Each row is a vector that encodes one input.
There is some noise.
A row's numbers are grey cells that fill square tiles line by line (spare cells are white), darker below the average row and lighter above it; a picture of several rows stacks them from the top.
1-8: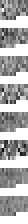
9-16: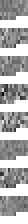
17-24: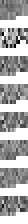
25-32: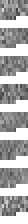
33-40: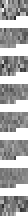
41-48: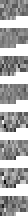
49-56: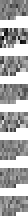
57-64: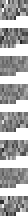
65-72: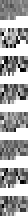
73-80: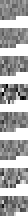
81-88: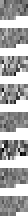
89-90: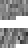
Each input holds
either a point on a 7-point line, or a node of each of two 8-node trees.
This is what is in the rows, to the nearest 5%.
About 35% of them hold a point on a 7-point line. The rest hold a node of each of two 8-node trees.
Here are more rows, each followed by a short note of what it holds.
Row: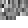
a node of each of two 8-node trees
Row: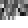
a node of each of two 8-node trees
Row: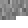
a node of each of two 8-node trees
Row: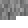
a node of each of two 8-node trees
